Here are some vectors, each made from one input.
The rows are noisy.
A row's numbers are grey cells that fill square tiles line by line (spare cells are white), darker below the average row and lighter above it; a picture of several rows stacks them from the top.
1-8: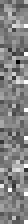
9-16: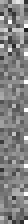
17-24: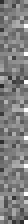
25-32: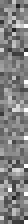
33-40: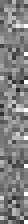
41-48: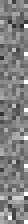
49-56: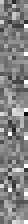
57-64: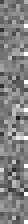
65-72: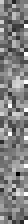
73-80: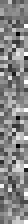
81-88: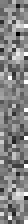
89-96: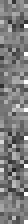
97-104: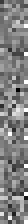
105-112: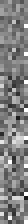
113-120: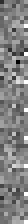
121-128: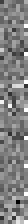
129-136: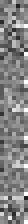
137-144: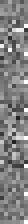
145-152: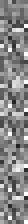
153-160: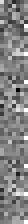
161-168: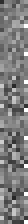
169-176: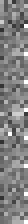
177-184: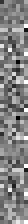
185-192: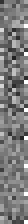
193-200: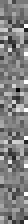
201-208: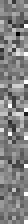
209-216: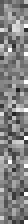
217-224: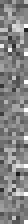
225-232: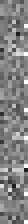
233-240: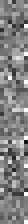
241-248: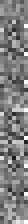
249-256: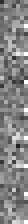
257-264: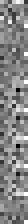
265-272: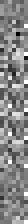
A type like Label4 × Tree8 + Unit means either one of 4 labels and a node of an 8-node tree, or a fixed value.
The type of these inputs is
Line5 + Line18.
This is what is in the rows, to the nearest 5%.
About 15% of them hold a point on a 5-point line. The rest hold a point on an 18-point line.
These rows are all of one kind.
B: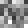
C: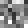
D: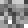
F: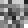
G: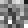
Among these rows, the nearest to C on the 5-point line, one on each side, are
D and G.
